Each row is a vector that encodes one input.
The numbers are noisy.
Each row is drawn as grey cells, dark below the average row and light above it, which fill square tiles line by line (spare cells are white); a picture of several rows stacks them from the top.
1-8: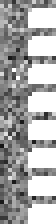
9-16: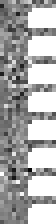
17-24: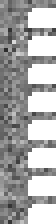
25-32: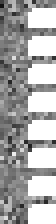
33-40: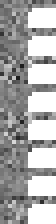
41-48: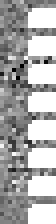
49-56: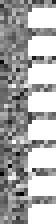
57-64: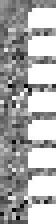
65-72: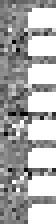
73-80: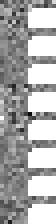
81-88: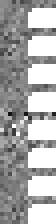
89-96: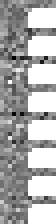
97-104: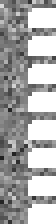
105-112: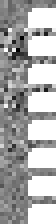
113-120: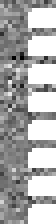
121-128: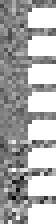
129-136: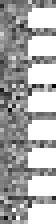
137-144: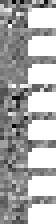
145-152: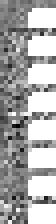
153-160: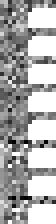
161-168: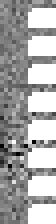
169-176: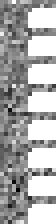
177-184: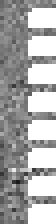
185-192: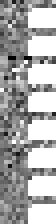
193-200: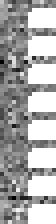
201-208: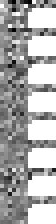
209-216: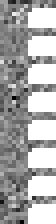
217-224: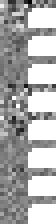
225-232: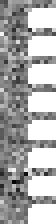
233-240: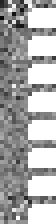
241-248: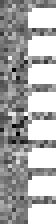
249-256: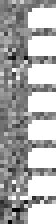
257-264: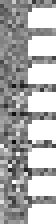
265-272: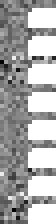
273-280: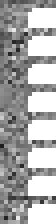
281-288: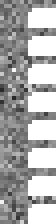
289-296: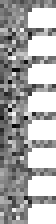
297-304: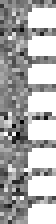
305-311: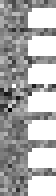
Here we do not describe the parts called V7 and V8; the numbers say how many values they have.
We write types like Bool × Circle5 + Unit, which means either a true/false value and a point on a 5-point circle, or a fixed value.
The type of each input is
Circle6 × V7 × V8 + List2(Circle11).
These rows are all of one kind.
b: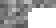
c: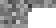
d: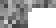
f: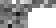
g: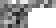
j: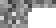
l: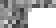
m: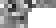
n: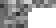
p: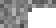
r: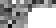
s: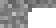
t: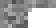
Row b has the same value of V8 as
g, j, n and t.
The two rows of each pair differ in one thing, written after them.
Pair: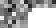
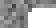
the value of V8
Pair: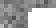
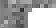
the value of V8
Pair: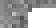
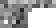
the place on the 6-point circle
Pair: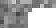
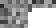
the place on the 6-point circle
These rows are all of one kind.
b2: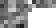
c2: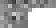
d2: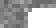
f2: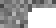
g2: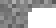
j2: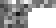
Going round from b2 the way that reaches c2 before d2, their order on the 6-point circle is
b2, g2, c2, j2, f2, d2.
